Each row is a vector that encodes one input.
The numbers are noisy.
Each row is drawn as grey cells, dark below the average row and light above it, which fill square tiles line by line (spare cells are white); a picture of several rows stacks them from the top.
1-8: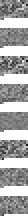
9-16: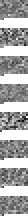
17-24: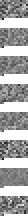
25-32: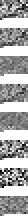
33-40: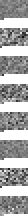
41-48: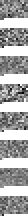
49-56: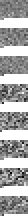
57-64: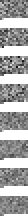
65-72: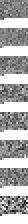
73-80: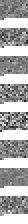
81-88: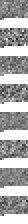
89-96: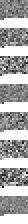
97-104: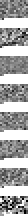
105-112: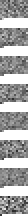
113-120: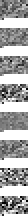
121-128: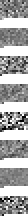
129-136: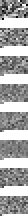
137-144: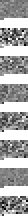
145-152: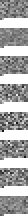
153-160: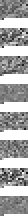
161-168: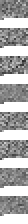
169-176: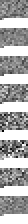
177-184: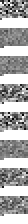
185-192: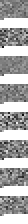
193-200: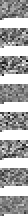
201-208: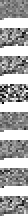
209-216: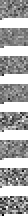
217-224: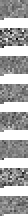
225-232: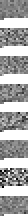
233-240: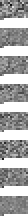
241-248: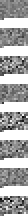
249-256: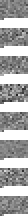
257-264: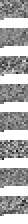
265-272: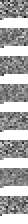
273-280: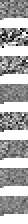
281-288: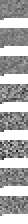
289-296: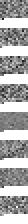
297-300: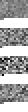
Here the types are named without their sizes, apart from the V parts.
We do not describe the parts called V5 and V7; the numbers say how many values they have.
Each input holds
a point on a line, together with either a point on a line, a value of V5 and a value of V7, or four true/false values.
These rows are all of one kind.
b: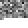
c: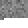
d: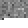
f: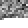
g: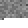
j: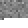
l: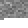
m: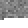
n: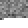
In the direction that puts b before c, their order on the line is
b, l, m, g, j, f, c, n, d.
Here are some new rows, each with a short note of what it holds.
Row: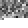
a point on each of two lines, a value of V5 and a value of V7
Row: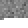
a point on a line and four true/false values
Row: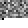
a point on a line and four true/false values
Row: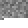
a point on each of two lines, a value of V5 and a value of V7
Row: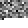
a point on a line and four true/false values
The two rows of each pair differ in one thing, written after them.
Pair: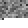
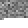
one of the four true/false values
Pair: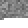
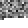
the place on the line
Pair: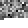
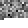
one of the four true/false values
